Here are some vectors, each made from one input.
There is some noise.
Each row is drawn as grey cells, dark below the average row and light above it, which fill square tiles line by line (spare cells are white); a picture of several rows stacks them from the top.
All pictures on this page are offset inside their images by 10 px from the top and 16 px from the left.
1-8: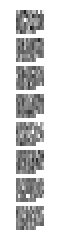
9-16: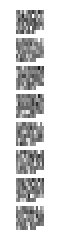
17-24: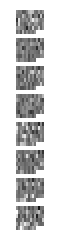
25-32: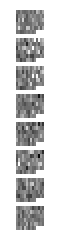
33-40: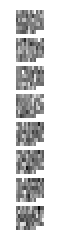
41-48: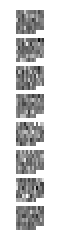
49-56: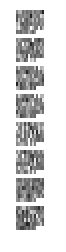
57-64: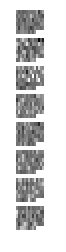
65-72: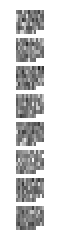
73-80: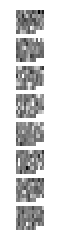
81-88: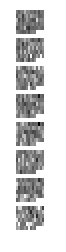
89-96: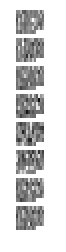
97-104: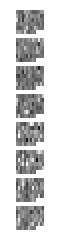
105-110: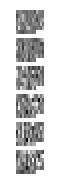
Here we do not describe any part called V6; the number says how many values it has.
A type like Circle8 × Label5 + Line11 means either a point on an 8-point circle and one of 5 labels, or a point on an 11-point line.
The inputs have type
Bool × (Tree8 + V6).
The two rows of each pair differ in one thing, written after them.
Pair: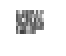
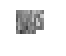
the value of V6
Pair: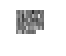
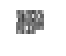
the value of V6
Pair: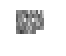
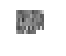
the true/false value
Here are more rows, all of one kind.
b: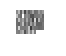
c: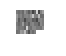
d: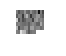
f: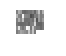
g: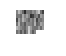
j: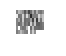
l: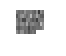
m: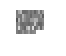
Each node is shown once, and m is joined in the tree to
c, d and f.
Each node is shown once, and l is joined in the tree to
c.
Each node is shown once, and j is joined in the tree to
b.
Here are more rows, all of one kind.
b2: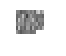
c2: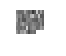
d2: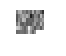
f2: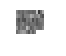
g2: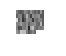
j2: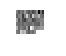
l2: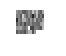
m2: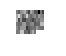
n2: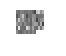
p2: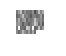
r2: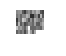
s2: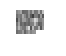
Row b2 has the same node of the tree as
c2, f2 and n2.
